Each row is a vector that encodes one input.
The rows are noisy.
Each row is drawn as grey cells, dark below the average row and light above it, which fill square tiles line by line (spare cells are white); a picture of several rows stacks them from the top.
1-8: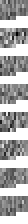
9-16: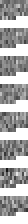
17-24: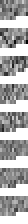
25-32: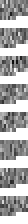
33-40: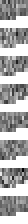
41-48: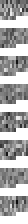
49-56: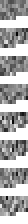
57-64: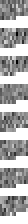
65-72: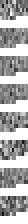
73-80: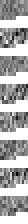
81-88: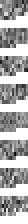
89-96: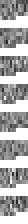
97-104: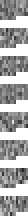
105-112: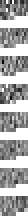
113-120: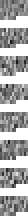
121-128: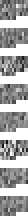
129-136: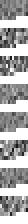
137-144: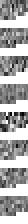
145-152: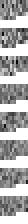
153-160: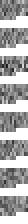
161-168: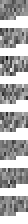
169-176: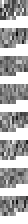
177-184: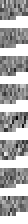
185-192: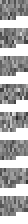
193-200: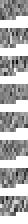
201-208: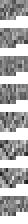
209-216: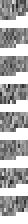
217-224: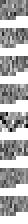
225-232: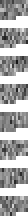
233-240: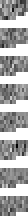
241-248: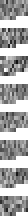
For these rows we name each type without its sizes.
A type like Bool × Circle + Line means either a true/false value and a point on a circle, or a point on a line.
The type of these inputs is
Label × Label + List(Line).
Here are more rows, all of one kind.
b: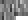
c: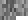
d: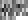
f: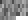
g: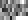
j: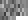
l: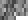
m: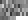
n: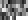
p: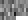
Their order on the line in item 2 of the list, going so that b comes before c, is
p, f, b, l, m, n, c, d, j, g.
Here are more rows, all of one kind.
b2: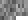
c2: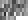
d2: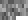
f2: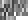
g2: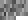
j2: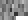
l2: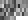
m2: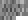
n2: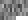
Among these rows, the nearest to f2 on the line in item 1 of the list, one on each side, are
c2 and j2.
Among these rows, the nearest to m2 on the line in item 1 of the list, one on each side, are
l2 and n2.
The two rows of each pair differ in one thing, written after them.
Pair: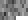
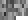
the place on the line in item 2 of the list
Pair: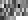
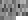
the place on the line in item 2 of the list
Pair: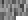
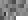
the place on the line in item 2 of the list
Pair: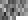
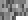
the place on the line in item 1 of the list
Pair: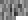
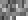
the place on the line in item 1 of the list
